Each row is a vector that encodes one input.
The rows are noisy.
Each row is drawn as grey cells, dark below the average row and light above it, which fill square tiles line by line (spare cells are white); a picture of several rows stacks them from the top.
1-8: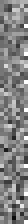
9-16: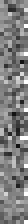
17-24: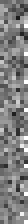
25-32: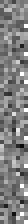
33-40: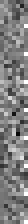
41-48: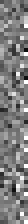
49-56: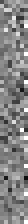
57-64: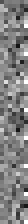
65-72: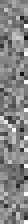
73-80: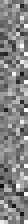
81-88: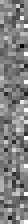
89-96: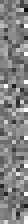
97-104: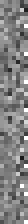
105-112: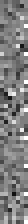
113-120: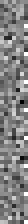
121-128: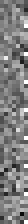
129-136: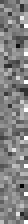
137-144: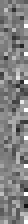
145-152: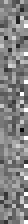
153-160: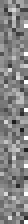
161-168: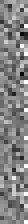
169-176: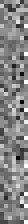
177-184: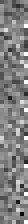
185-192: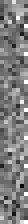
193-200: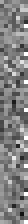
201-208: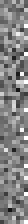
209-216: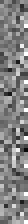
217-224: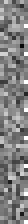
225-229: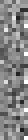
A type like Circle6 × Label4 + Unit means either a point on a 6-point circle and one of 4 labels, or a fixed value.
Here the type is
Bool × Circle8 × (Circle8 + Unit) × (Line5 + Tree8).
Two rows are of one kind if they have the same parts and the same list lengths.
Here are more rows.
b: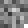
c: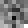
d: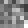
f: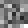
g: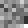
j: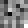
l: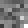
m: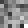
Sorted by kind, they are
b, d, j, m
c
f, g
l

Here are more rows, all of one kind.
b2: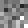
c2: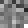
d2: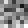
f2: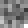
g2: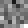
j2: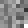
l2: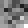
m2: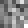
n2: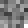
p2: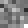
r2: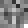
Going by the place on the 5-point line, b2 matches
d2, g2 and m2.
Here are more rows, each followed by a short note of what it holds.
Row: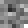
a point on an 8-point circle, a node of an 8-node tree and a true/false value
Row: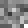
a point on each of two 8-point circles, a point on a 5-point line and a true/false value
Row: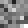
a point on each of two 8-point circles, a point on a 5-point line and a true/false value
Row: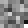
a point on each of two 8-point circles, a node of an 8-node tree and a true/false value
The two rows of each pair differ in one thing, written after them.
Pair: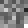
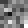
the place on the 8-point circle
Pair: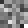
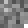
the true/false value
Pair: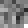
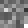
the true/false value
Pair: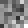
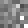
the place on the 8-point circle
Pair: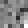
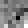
the place on the 8-point circle
